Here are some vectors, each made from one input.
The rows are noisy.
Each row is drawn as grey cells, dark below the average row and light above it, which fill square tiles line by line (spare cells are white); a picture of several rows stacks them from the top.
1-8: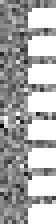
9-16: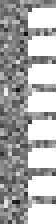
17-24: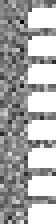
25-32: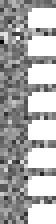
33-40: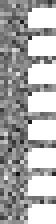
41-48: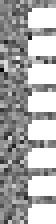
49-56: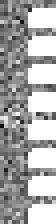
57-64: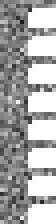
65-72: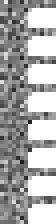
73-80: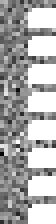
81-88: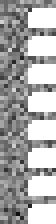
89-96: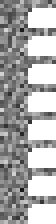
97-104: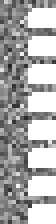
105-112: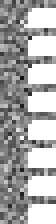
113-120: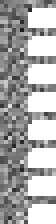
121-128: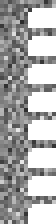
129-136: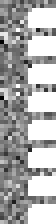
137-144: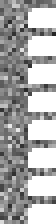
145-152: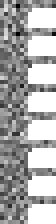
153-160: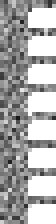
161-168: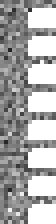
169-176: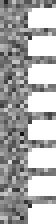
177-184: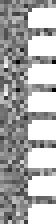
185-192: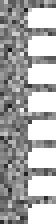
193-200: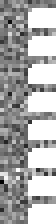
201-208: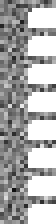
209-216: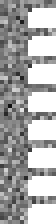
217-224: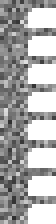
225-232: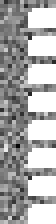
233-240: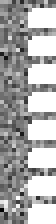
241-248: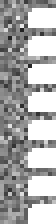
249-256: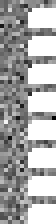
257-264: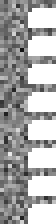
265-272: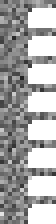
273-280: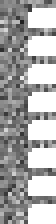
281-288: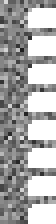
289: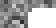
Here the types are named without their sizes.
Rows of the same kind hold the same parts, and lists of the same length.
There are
4 kinds of row.
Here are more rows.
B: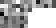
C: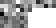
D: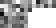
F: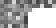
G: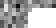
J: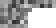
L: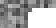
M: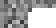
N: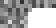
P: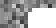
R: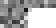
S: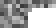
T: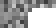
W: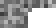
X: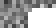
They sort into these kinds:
B, C, D
F, M, P, T, X
G, J, N, R
L, S, W

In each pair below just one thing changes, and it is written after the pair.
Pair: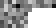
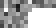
the node of the tree
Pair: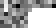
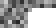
the true/false value
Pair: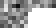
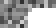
the true/false value
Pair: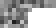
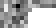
the true/false value
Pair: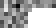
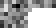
the node of the tree
